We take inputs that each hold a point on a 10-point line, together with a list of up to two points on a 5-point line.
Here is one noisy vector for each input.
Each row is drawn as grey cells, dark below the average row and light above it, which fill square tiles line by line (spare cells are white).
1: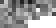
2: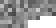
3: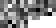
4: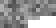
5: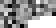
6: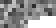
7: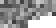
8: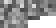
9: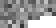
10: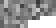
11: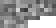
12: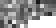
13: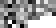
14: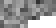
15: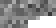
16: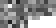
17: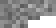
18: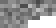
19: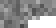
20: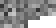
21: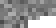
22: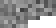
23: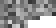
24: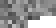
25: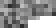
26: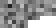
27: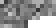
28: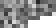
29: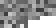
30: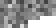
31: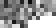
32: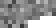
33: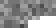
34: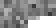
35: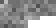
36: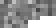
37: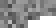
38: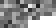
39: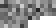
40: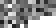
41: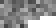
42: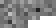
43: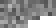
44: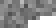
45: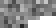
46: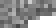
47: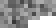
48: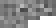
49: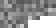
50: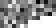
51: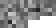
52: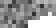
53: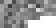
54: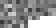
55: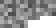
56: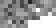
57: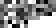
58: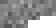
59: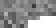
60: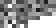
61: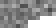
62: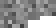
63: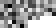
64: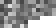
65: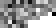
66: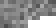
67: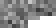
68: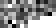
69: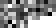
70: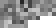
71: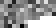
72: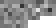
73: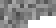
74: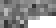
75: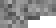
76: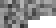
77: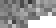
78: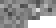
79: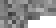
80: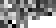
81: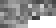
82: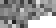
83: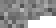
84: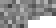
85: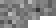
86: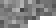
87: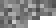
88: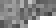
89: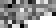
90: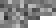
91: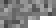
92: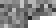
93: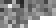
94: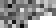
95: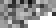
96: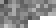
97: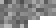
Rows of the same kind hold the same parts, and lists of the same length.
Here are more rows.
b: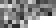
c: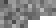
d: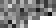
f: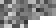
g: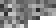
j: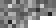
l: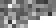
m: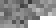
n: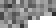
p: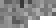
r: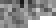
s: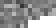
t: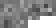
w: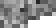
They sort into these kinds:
b, j, l, n
c, d, t, w
f, g, m, p, r, s

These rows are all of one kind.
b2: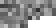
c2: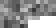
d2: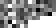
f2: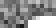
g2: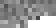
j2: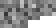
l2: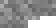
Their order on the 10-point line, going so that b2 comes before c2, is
j2, f2, d2, b2, c2, l2, g2.
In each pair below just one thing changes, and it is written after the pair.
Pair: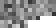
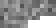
the place on the 10-point line
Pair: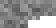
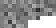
the place on the 5-point line in item 1 of the list
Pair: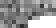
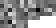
the place on the 10-point line
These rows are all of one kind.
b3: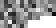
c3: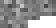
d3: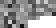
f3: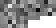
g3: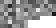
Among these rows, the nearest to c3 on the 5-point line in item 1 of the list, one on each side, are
b3 and d3.
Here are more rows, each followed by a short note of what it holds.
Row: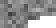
a point on a 10-point line, together with a list of one item
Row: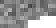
a point on a 10-point line, together with a list of one item
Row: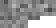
a point on a 10-point line, together with a list of two items
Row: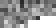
a point on a 10-point line, together with the empty list
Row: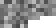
a point on a 10-point line, together with the empty list
